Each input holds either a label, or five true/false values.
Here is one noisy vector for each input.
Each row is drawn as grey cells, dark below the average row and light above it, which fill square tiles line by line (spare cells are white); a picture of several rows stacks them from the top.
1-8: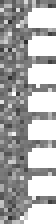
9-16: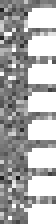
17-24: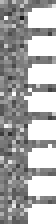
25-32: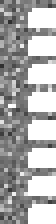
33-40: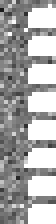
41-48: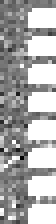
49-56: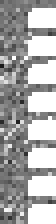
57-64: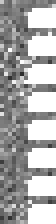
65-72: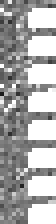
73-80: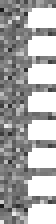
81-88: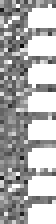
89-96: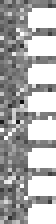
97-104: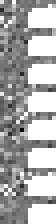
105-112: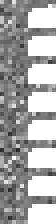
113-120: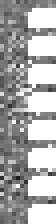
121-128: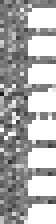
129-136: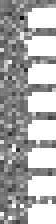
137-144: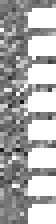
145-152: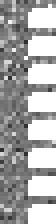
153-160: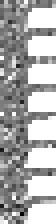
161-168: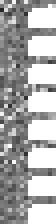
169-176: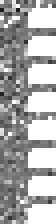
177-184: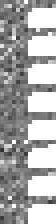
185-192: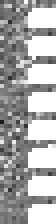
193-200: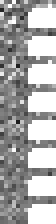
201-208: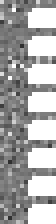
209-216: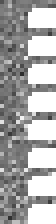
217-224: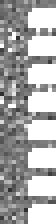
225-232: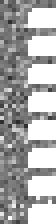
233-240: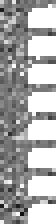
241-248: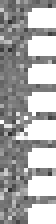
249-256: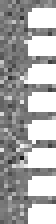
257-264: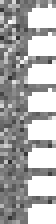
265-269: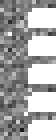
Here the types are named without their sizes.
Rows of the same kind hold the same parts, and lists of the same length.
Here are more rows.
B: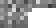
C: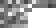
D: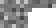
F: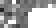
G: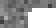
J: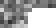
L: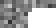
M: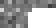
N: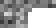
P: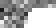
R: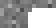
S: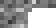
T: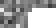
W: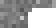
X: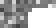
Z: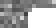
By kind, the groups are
B, C, D, F, G, J, L, M, N, R, S, T, W, X, Z
P

